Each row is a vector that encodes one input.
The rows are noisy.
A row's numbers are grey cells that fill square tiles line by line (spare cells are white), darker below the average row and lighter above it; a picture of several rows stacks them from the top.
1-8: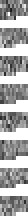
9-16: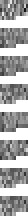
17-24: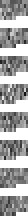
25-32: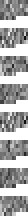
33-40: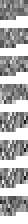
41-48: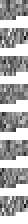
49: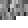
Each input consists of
a list of up to two points on a 6-point line.
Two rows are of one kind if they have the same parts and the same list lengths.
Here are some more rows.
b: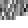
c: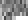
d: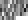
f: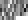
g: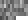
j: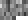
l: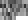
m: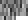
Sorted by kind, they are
b, d, f
c, l, m
g, j

